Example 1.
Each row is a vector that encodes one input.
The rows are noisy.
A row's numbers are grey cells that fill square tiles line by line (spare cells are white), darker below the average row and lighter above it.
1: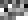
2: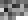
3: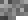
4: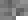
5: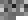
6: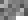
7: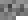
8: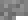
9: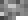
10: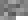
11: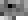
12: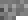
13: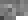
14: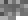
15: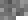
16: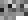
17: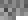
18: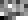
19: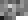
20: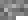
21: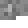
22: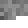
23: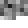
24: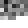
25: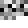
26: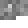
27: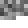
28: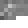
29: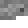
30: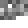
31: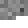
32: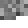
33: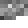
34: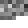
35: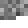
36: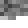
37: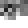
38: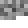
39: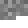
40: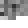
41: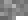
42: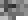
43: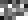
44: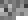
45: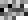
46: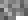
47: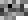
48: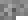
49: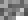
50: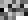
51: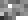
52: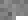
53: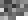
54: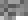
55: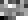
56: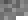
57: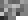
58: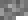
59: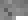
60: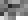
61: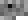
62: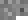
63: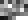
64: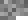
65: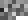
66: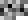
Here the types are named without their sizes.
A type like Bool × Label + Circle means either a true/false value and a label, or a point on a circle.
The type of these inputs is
(Bool × Bool × Bool × Bool + Unit) × Tree.
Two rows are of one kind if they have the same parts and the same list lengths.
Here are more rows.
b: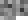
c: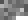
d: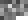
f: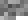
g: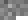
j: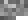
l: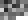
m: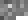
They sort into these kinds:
b, d, f, g, j, l, m
c

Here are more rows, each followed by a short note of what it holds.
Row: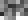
a node of a tree
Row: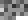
a node of a tree
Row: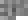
a node of a tree and four true/false values
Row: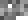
a node of a tree and four true/false values
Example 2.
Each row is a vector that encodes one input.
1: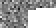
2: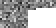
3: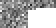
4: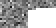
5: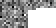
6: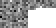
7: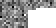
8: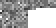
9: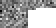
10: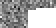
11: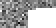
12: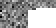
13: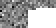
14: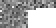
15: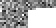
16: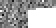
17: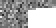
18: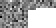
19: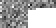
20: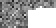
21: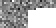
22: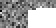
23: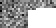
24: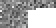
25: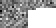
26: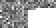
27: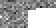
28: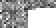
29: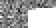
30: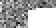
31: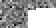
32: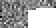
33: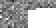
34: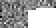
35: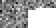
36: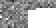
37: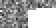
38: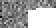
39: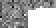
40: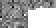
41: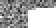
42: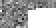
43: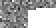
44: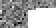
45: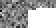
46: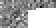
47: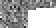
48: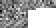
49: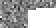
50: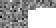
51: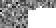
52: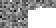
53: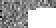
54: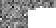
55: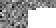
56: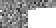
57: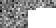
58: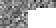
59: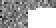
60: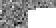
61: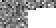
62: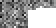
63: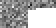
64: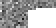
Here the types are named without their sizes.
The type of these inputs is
Label × (Tree + Unit).
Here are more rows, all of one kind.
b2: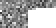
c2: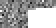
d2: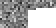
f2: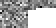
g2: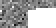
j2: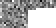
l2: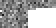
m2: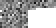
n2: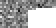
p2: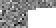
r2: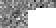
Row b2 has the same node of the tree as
f2, j2 and m2.
